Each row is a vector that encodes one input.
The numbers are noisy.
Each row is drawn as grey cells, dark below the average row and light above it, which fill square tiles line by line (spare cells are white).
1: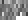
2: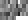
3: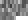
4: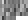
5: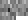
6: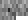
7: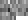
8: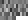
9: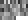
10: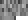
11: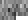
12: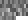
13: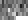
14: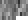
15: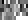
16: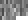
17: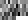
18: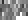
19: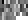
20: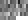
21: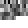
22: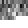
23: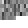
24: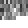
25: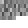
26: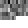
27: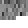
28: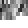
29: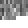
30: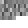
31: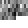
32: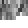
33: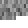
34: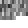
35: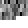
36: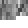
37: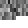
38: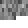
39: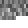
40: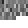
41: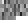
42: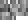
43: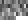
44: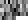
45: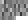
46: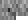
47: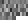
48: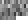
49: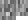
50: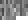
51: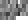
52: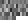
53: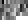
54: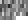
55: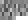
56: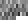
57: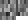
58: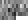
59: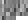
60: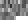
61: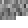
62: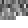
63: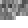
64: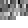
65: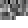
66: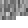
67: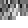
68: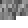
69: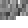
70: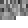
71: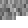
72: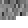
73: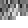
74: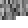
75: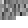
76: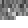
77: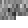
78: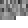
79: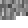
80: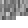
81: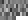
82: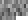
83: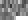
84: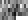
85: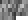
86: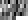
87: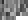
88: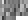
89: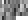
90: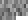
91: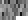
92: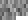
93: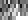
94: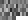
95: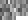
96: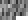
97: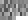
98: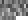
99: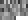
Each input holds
four true/false values.
